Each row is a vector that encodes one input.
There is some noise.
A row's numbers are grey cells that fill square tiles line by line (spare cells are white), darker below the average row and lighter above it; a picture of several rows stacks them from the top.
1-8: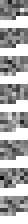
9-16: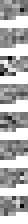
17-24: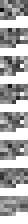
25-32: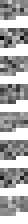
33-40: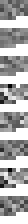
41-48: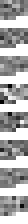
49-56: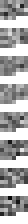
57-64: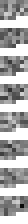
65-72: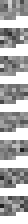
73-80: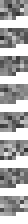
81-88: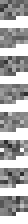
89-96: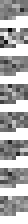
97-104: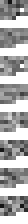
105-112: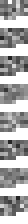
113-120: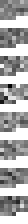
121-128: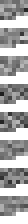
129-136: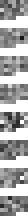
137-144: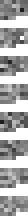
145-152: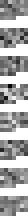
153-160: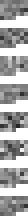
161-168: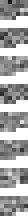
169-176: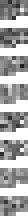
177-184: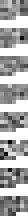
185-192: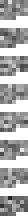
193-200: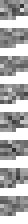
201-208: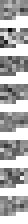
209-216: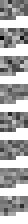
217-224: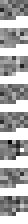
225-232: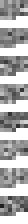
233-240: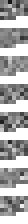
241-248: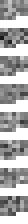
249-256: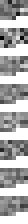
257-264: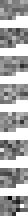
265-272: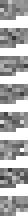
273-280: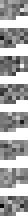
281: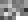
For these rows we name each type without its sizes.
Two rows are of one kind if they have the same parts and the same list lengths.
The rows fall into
3 kinds.
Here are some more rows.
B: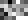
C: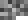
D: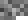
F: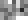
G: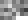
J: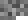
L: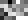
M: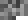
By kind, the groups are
B, L
C, D, J, M
F, G

